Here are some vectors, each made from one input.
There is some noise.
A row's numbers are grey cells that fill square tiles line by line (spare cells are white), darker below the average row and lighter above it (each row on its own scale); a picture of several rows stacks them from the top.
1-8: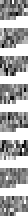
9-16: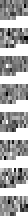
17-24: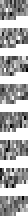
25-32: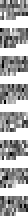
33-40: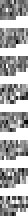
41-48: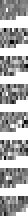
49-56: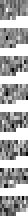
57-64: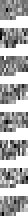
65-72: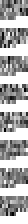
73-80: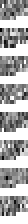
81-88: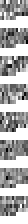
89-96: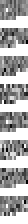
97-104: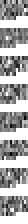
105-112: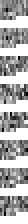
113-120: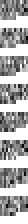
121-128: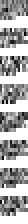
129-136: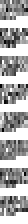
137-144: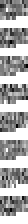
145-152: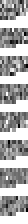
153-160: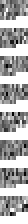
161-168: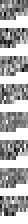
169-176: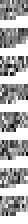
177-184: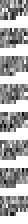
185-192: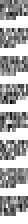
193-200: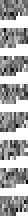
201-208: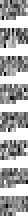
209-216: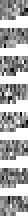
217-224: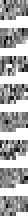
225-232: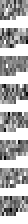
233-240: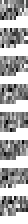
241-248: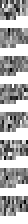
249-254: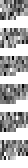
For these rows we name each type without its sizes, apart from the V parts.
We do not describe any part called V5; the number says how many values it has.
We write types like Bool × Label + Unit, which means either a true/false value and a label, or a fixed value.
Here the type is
Bool × Bool × Bool × Bool × (Line + V5).
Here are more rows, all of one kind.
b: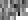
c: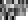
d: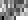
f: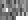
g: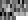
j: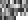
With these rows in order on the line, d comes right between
f and g.
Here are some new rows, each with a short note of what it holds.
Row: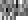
four true/false values and a value of V5
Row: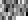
four true/false values and a value of V5
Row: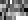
four true/false values and a value of V5
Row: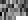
four true/false values and a value of V5
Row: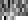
four true/false values and a value of V5
